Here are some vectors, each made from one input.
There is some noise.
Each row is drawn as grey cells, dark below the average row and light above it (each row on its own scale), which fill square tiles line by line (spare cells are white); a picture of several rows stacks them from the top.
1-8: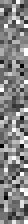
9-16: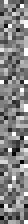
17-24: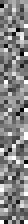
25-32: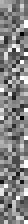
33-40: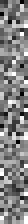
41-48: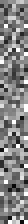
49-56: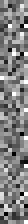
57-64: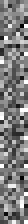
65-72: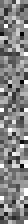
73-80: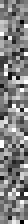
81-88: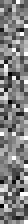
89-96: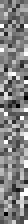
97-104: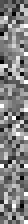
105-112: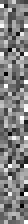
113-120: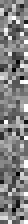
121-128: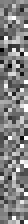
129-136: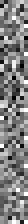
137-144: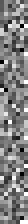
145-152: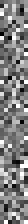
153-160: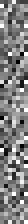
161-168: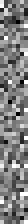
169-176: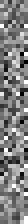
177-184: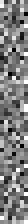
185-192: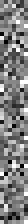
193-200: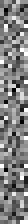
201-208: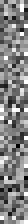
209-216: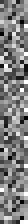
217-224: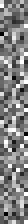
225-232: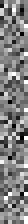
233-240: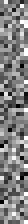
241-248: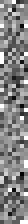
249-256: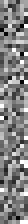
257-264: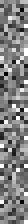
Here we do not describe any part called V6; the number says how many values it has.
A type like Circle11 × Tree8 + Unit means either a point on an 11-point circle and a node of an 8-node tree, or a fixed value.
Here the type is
Bool × Bool × Bool × (Circle5 + Unit) + Unit + V6 × V6.
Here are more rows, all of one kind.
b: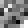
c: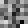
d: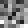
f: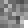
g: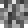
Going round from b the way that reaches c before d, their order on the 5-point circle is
b, c, g, d, f.
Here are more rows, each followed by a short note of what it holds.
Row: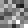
a fixed value
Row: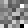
three true/false values
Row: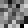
three true/false values
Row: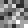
a fixed value
